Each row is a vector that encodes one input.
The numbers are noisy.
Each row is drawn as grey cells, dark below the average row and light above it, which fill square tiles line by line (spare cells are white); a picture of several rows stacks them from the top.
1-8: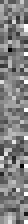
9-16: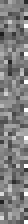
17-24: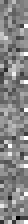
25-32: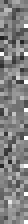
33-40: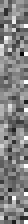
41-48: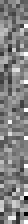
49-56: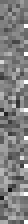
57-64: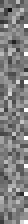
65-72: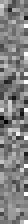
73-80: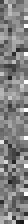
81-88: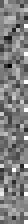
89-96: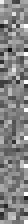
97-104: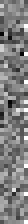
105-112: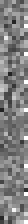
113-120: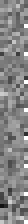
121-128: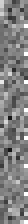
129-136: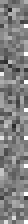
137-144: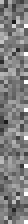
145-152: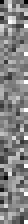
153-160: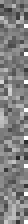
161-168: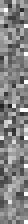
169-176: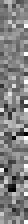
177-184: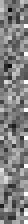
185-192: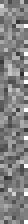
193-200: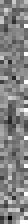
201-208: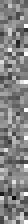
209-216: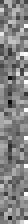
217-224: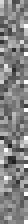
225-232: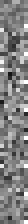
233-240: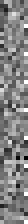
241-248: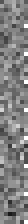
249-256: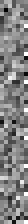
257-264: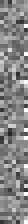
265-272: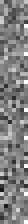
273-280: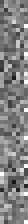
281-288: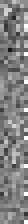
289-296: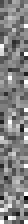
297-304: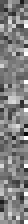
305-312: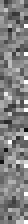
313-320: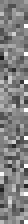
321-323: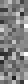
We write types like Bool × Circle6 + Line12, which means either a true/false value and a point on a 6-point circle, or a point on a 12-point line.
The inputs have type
Label8 × Label10 × Line7 × (Tree11 + Unit).
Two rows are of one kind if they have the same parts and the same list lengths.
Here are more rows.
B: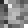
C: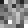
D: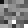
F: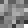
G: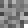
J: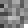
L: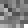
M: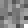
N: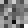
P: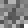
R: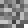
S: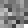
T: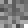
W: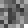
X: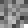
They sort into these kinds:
B, C, D, F, G, L, P, R, S, W
J, M, N, T, X

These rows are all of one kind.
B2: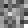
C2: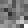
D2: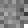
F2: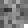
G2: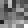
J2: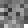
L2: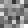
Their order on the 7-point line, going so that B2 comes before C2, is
B2, D2, G2, F2, J2, C2, L2.
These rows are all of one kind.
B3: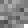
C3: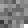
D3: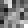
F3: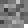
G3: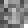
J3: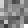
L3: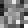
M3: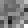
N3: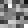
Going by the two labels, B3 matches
C3 and F3.
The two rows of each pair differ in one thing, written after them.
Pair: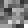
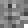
the node of the tree
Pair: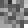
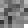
one of the two labels
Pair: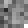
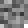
the place on the 7-point line
